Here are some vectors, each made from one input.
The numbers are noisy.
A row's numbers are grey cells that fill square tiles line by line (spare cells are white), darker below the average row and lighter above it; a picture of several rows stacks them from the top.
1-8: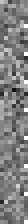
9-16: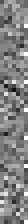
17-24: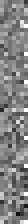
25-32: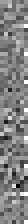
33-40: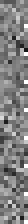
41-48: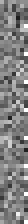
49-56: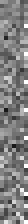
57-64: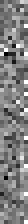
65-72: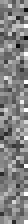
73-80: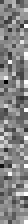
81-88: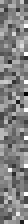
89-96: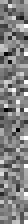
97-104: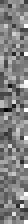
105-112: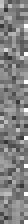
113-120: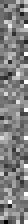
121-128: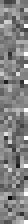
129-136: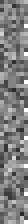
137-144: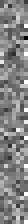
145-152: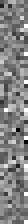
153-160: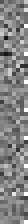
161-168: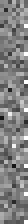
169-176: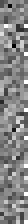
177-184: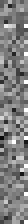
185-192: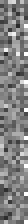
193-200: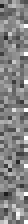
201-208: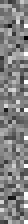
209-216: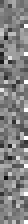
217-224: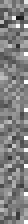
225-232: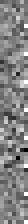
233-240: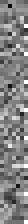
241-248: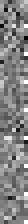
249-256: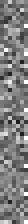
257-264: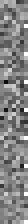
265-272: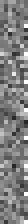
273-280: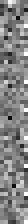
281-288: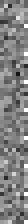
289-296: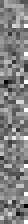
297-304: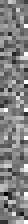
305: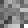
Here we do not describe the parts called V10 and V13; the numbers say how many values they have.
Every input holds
one of 11 labels and a value of V10, together with either a point on a 7-point line, or a value of V13.
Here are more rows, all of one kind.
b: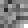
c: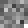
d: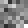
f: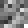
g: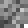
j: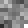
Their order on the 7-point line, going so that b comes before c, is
b, j, f, c, g, d.
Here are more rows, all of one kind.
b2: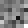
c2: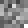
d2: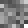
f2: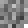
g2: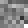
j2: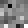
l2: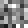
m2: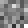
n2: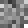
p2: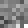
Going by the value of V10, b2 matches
c2 and j2.
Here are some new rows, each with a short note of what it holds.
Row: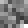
one of 11 labels, a point on a 7-point line and a value of V10
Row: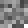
one of 11 labels, a point on a 7-point line and a value of V10
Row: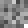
one of 11 labels, a point on a 7-point line and a value of V10
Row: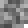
one of 11 labels, a point on a 7-point line and a value of V10
